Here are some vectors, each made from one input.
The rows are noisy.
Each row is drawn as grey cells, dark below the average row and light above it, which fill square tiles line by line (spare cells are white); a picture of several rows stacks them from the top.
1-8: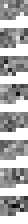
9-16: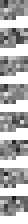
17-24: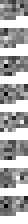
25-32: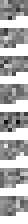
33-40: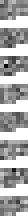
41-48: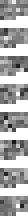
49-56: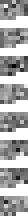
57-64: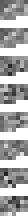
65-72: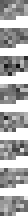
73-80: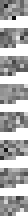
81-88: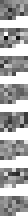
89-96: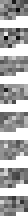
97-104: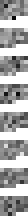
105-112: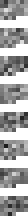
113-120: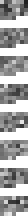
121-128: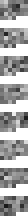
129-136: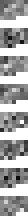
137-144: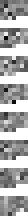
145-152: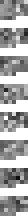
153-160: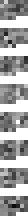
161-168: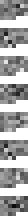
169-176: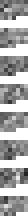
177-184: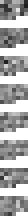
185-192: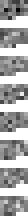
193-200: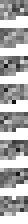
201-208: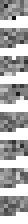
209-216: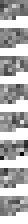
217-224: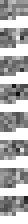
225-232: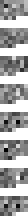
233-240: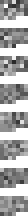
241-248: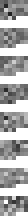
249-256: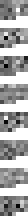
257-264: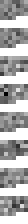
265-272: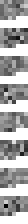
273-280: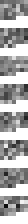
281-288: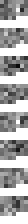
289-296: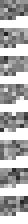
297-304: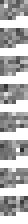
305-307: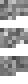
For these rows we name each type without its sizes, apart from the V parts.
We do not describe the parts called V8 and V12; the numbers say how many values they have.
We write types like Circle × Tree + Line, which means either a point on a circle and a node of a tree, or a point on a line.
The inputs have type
Label + (Tree + V12) × V8.
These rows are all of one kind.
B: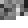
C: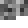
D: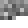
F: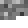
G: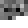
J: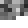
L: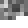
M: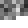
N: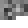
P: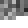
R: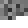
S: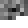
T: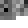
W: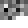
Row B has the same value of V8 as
C, J, M and T.
